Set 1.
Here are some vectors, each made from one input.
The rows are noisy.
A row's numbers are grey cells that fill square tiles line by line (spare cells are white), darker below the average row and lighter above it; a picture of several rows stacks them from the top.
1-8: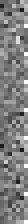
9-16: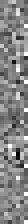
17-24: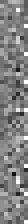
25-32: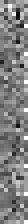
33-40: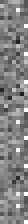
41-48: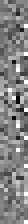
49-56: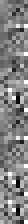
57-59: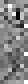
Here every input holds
either a fixed value, or a node of an 11-node tree.
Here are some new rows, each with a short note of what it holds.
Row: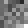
a node of an 11-node tree
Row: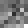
a node of an 11-node tree
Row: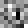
a fixed value
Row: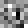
a fixed value
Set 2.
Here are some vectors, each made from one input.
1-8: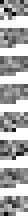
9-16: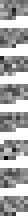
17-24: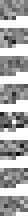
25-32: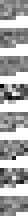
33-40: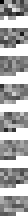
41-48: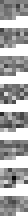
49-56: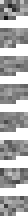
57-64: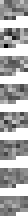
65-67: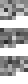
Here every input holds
a point on a 5-point line.
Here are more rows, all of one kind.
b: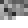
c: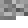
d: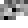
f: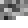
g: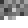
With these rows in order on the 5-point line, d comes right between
b and c.
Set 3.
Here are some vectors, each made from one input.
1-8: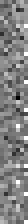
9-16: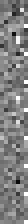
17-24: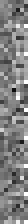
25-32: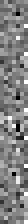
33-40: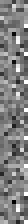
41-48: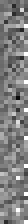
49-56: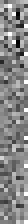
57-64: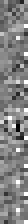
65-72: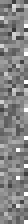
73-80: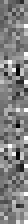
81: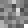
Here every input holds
either a fixed value, or a node of a 13-node tree.
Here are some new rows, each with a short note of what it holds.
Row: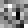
a fixed value
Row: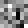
a fixed value
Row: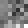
a node of a 13-node tree
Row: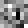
a fixed value
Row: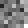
a node of a 13-node tree
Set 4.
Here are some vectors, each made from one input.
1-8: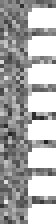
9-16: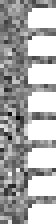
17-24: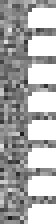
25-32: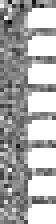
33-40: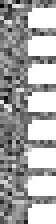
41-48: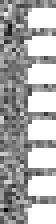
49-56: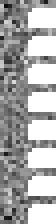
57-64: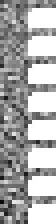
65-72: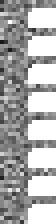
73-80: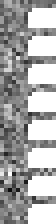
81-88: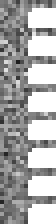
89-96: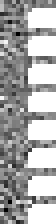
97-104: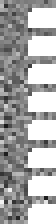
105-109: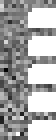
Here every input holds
three true/false values.
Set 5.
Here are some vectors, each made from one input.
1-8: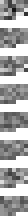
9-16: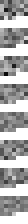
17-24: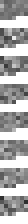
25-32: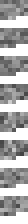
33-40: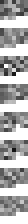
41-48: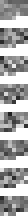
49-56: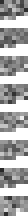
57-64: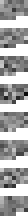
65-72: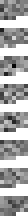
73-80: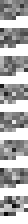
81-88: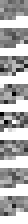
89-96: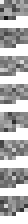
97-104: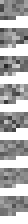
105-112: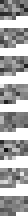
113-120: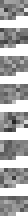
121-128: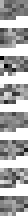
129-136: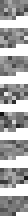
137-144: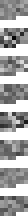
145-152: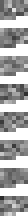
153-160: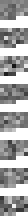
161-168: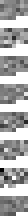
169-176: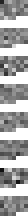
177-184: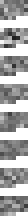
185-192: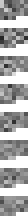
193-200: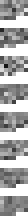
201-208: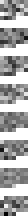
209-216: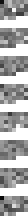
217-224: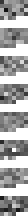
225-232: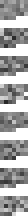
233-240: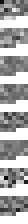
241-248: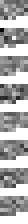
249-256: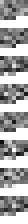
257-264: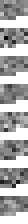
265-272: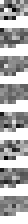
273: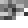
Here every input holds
a point on a 9-point line.
